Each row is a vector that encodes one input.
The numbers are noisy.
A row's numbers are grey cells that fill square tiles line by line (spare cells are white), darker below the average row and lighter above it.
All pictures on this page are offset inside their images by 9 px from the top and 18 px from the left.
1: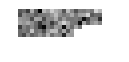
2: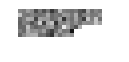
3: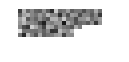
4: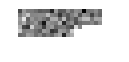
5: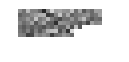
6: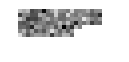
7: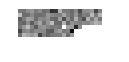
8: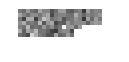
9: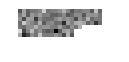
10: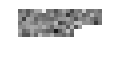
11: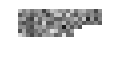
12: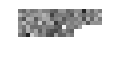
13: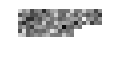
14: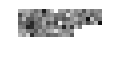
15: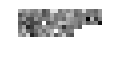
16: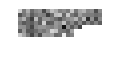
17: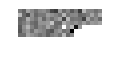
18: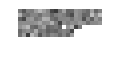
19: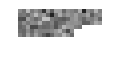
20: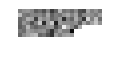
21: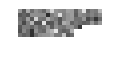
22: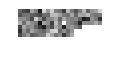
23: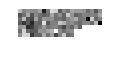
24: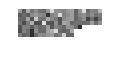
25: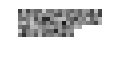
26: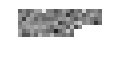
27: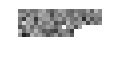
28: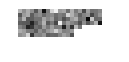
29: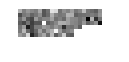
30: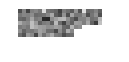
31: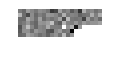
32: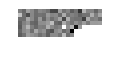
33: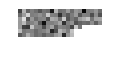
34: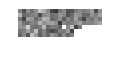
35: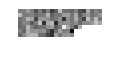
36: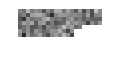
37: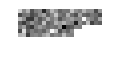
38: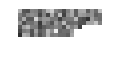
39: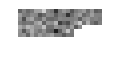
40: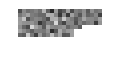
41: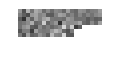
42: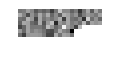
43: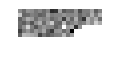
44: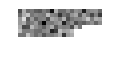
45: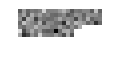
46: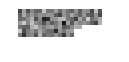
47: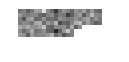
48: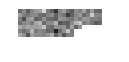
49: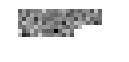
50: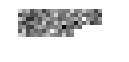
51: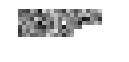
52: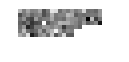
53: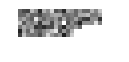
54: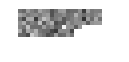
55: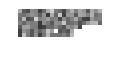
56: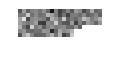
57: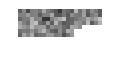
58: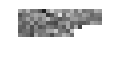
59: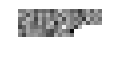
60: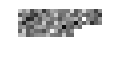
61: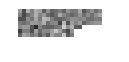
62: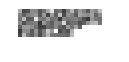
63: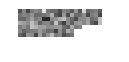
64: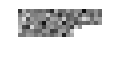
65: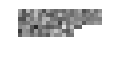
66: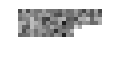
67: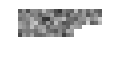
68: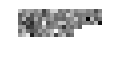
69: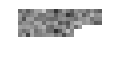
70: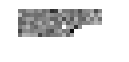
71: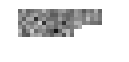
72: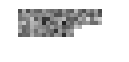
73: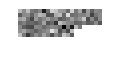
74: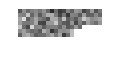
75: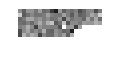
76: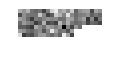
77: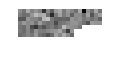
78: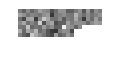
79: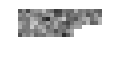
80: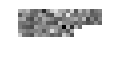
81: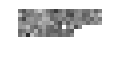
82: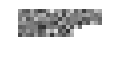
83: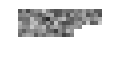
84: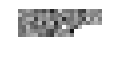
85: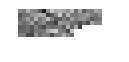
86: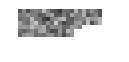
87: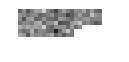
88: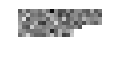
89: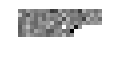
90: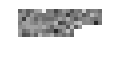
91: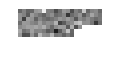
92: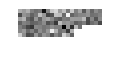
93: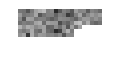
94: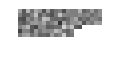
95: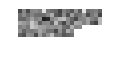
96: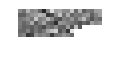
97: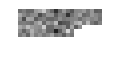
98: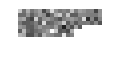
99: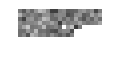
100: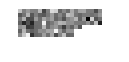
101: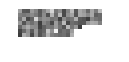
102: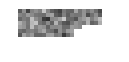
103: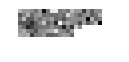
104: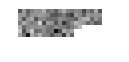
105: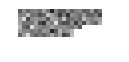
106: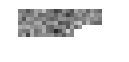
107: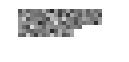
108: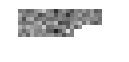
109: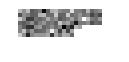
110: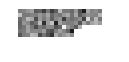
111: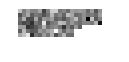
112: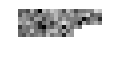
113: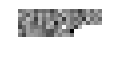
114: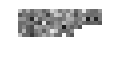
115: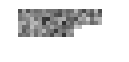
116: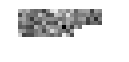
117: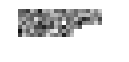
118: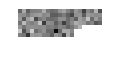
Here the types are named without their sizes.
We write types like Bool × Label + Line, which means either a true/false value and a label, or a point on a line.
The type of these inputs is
Bool × (Line × Line + Unit) × Tree.
